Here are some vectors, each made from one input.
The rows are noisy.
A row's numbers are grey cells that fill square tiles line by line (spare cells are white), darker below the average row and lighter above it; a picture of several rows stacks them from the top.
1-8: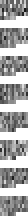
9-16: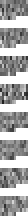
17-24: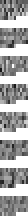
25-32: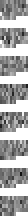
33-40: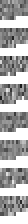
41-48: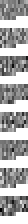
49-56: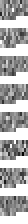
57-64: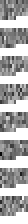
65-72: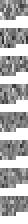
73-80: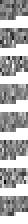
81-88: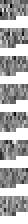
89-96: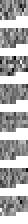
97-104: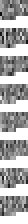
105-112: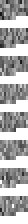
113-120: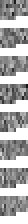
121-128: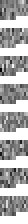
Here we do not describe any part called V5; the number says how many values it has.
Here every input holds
a true/false value, together with either a point on a 6-point circle, or a value of V5.
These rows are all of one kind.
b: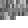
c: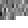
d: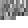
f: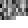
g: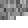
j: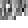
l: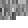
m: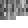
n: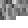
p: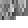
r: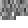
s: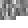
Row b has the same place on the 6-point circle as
l and m.
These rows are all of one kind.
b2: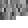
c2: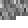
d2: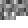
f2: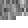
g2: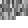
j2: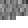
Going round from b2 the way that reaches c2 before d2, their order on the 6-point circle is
b2, j2, c2, d2, g2, f2.
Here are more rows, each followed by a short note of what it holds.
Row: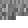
a true/false value and a value of V5
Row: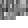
a point on a 6-point circle and a true/false value
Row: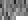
a true/false value and a value of V5
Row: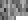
a point on a 6-point circle and a true/false value
